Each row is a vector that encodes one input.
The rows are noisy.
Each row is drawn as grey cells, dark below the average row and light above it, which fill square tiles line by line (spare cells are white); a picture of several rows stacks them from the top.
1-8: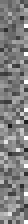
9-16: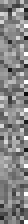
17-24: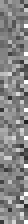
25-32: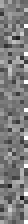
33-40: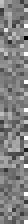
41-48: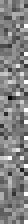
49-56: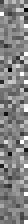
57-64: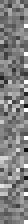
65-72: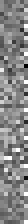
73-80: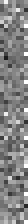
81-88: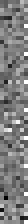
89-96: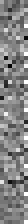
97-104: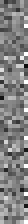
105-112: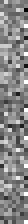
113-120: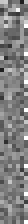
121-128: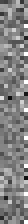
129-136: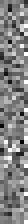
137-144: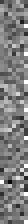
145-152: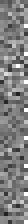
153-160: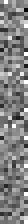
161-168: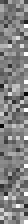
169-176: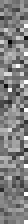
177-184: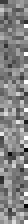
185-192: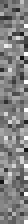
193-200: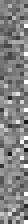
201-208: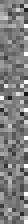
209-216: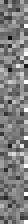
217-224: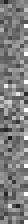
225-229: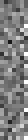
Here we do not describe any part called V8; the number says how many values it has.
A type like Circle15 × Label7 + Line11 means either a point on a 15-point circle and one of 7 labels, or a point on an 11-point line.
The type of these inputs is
Circle9 × Line6 × V8 + List2(Line5).
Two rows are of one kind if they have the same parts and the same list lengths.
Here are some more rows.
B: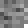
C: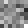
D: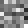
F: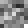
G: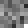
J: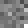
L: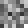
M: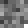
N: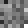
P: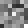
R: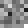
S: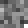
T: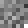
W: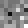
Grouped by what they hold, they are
B, G, J, M, N, S, T
C, D, F, L, P
R
W

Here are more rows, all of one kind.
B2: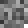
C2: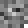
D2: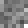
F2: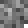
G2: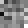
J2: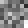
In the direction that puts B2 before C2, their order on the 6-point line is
D2, G2, J2, B2, F2, C2.
